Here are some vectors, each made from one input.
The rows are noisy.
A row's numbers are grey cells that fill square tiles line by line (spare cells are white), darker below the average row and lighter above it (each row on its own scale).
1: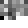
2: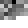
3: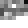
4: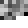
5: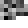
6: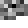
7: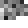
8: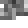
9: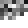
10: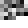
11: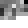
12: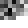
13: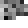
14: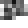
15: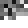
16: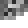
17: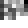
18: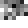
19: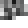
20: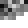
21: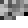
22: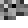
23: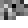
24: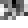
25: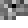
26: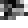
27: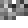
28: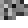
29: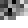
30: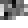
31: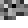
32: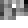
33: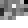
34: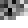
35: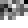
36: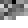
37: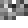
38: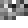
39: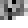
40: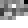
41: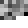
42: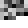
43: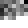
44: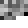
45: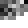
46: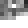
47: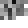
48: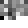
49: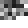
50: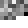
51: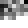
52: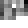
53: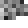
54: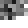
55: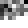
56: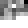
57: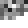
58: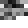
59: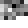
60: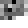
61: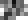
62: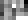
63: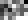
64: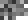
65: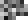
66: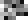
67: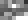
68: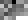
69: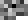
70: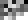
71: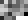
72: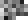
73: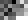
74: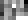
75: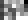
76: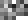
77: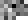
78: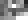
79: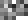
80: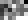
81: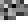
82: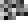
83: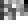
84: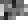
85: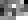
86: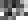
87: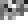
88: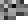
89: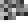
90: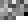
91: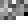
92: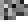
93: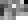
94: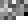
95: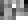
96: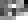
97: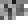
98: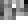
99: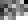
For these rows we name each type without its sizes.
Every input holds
a point on a line, together with either a fixed value, or four true/false values.
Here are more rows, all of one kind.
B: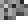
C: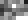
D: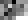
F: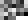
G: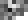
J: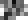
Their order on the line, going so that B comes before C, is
B, F, J, D, G, C.
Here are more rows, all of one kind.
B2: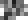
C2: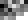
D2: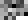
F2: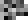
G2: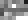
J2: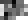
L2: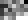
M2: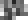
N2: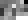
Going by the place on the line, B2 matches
J2 and M2.
